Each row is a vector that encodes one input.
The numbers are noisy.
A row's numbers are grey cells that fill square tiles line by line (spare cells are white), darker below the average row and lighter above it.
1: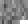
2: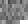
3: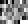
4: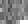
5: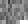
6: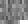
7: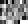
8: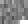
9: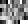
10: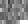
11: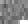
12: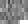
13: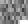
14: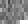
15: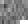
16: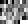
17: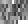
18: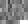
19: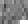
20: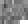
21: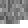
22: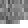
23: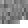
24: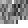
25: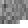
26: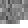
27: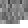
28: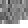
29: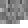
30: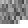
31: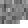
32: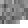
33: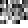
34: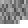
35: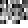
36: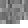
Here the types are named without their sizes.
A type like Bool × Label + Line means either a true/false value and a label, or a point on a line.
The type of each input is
Bool × Line.
